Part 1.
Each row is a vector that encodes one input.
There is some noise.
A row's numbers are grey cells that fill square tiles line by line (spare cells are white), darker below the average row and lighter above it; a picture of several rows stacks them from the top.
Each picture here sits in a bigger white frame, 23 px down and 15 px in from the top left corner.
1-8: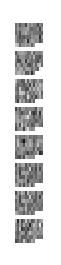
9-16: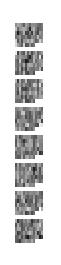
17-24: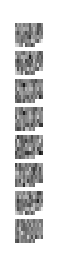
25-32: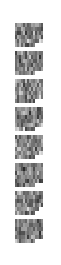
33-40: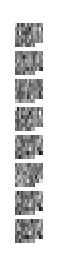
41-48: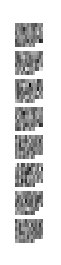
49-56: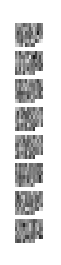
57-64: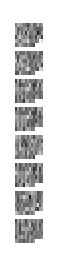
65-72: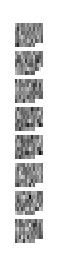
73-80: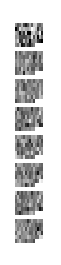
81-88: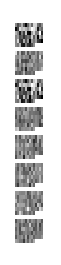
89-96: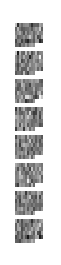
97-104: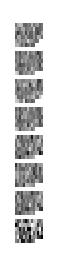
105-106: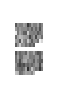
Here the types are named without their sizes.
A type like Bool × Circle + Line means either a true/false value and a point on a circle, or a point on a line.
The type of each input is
List(Line).
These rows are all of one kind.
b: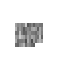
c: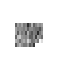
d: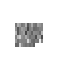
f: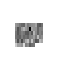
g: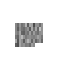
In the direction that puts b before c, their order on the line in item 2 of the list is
b, c, d, f, g.
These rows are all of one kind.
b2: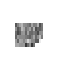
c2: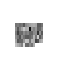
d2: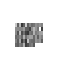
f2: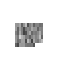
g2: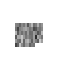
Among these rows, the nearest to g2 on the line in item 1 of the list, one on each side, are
b2 and f2.
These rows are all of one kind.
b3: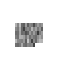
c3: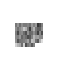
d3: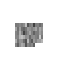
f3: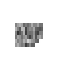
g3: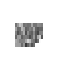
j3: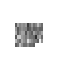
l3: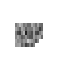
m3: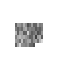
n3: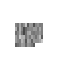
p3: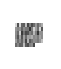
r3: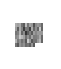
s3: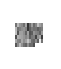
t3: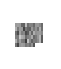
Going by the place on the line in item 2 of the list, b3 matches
f3, g3, l3 and p3.
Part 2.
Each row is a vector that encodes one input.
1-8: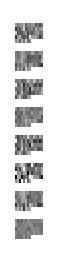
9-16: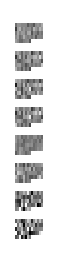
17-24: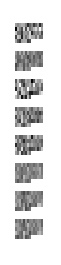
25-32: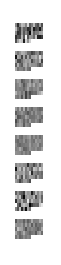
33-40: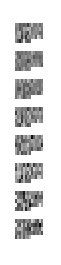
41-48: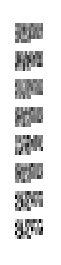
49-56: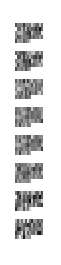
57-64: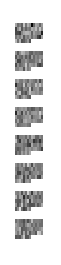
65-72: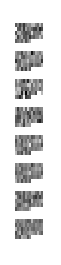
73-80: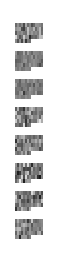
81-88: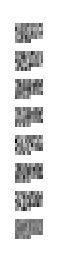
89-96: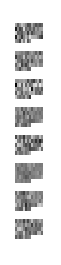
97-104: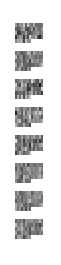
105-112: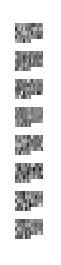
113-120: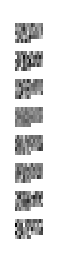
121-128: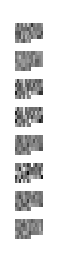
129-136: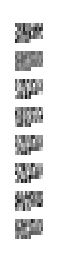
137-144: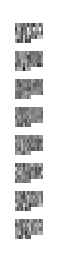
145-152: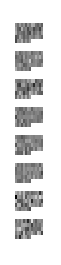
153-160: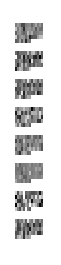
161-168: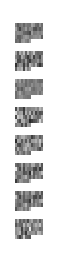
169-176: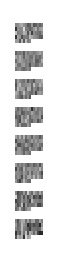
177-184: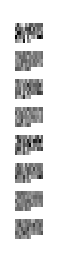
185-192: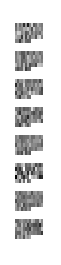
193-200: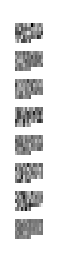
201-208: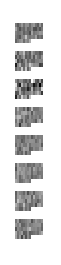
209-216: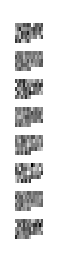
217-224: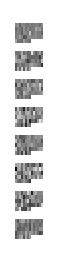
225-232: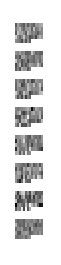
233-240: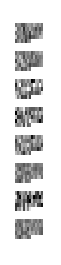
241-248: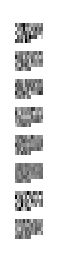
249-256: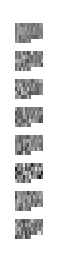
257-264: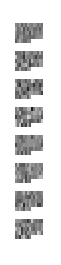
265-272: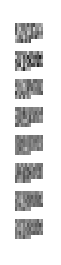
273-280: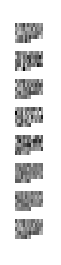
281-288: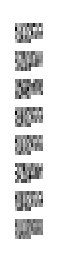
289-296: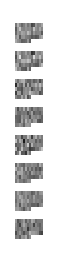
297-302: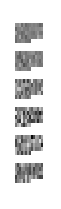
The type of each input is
Circle8 + Circle17.
